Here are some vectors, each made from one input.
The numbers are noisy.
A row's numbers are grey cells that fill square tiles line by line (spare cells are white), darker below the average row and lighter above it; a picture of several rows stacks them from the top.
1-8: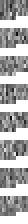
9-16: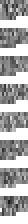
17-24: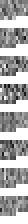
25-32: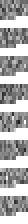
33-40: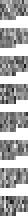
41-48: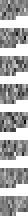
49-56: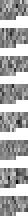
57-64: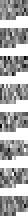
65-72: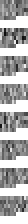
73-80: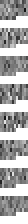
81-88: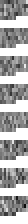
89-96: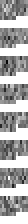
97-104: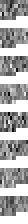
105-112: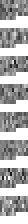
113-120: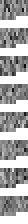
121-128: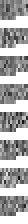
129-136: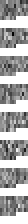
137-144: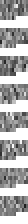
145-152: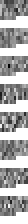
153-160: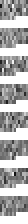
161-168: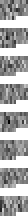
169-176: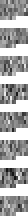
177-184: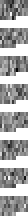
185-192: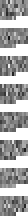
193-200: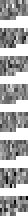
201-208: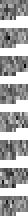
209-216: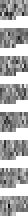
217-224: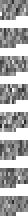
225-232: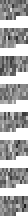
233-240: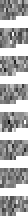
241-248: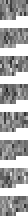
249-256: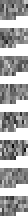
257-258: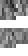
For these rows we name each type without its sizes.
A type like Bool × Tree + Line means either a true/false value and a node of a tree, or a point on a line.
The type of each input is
(Bool × Bool × Bool + Line) × Line × Tree.
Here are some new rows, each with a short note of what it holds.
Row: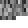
a point on a line, a node of a tree and three true/false values
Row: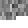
a point on each of two lines and a node of a tree
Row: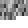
a point on each of two lines and a node of a tree
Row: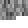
a point on each of two lines and a node of a tree
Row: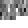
a point on a line, a node of a tree and three true/false values
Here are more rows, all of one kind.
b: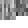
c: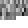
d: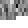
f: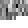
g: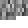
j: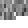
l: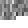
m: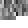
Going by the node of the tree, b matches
c and g.
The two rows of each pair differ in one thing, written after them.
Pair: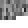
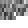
the node of the tree
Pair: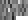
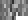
the place on the line
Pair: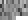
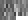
the node of the tree
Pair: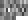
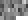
the place on the line
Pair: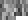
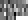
the node of the tree
